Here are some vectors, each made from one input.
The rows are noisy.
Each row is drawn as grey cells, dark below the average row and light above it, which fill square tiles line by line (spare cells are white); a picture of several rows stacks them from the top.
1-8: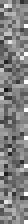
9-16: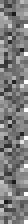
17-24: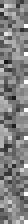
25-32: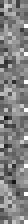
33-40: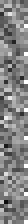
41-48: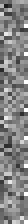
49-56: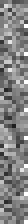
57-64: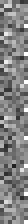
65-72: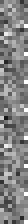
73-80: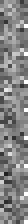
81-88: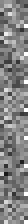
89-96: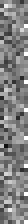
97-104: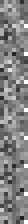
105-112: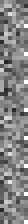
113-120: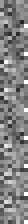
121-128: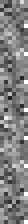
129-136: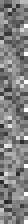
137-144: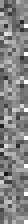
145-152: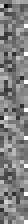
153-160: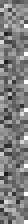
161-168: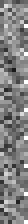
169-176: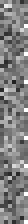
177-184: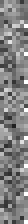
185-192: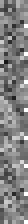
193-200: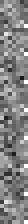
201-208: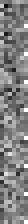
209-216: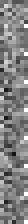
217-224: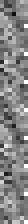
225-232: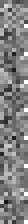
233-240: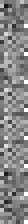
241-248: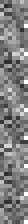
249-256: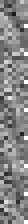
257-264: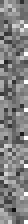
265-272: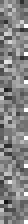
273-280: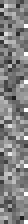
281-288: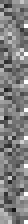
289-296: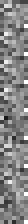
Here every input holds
a true/false value, together with either a point on an 11-point circle, or a fixed value.
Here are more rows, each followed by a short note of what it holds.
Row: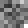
a point on an 11-point circle and a true/false value
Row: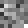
a point on an 11-point circle and a true/false value
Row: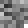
a point on an 11-point circle and a true/false value
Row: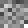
a true/false value
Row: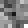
a true/false value
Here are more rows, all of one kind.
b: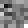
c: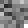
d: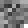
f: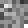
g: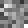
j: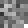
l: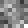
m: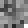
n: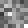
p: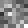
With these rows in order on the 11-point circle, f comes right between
g and m.
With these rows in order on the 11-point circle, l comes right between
b and p.
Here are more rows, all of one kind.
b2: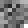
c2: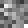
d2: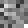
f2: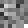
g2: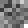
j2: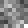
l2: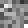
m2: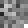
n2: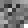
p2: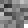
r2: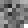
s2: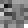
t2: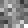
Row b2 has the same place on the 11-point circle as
d2, f2, n2 and r2.
